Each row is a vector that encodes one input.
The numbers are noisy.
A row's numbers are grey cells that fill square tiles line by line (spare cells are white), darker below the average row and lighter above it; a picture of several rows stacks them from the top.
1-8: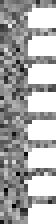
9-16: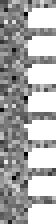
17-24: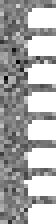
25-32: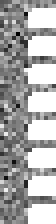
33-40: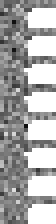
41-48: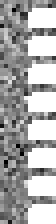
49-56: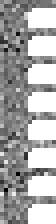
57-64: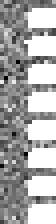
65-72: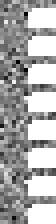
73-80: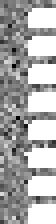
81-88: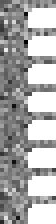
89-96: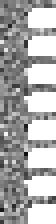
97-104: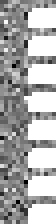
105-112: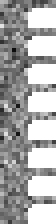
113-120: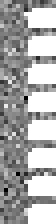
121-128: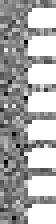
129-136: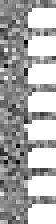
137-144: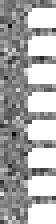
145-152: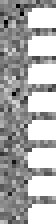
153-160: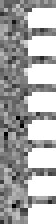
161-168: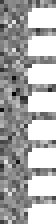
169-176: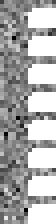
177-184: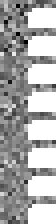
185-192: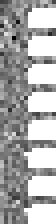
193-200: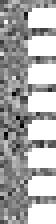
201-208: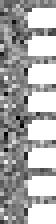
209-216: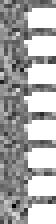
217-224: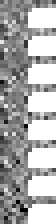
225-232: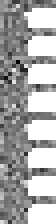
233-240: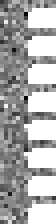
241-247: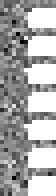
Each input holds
one of 4 labels, together with either a point on a 10-point circle and a true/false value, or a fixed value.
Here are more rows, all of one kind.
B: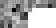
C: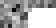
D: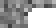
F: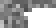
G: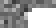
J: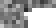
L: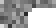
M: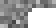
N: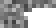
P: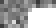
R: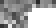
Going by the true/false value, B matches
C, D, L and M.
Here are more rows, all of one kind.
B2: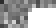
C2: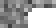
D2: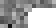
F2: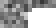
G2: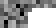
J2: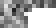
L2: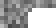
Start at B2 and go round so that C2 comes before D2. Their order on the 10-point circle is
B2, C2, G2, L2, J2, F2, D2.
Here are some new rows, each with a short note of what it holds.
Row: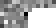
a point on a 10-point circle, one of 4 labels and a true/false value
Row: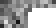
one of 4 labels
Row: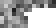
a point on a 10-point circle, one of 4 labels and a true/false value
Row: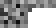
one of 4 labels
